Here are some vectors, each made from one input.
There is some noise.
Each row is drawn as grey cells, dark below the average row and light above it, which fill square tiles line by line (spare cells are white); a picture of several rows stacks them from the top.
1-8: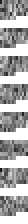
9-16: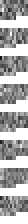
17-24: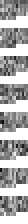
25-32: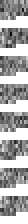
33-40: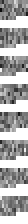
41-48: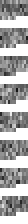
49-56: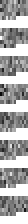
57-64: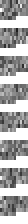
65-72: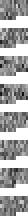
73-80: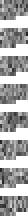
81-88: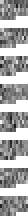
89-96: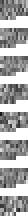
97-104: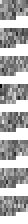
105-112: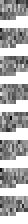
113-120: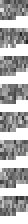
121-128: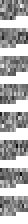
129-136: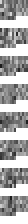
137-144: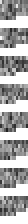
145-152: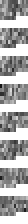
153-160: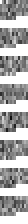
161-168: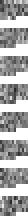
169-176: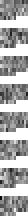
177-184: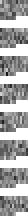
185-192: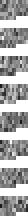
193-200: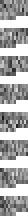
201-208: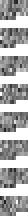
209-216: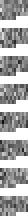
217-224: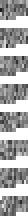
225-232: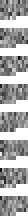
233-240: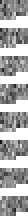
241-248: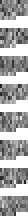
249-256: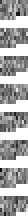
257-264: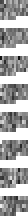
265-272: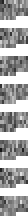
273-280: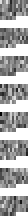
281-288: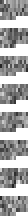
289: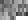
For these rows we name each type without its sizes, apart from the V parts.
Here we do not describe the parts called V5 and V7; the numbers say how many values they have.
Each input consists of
a label, a true/false value and a value of V5, together with either a node of a tree, or a value of V7.
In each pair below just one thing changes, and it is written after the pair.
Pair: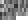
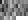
the true/false value
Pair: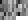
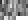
the value of V5
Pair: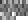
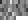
the label
